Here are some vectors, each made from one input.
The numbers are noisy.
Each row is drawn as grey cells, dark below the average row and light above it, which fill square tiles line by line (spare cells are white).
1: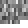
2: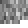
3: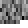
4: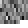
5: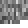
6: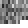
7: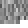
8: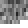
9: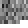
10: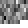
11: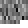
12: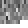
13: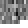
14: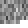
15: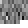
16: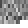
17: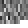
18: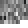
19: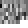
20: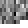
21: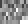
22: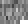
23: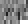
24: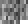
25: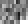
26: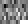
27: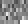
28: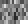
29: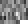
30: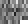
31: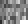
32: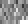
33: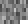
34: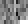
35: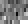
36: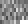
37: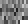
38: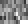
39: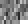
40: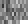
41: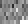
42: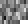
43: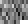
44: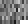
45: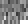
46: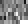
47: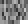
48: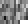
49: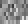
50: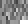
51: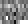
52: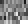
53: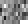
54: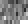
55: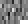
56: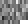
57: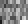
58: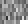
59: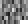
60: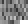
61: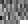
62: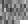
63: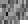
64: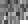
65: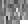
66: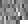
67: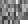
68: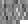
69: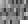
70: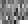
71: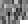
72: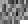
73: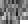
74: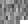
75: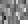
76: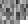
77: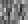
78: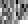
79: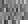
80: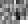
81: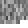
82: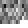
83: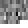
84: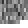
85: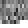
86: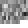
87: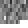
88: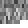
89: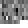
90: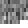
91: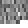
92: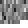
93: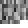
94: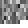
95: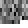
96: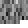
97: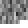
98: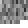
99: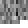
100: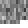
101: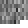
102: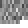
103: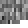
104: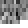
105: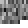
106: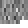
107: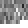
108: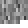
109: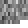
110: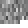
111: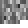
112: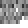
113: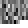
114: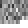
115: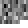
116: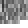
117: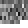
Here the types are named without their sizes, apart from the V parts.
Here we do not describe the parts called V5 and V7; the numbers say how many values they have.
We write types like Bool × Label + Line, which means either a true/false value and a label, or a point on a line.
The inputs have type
(Line + V5) × (Tree + V7).
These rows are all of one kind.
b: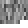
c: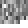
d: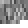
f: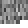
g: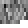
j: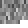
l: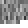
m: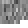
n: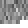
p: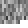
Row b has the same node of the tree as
c, g and n.
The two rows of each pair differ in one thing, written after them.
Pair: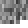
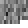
the value of V5
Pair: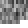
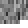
the value of V5
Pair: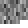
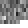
the node of the tree
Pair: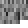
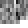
the value of V5
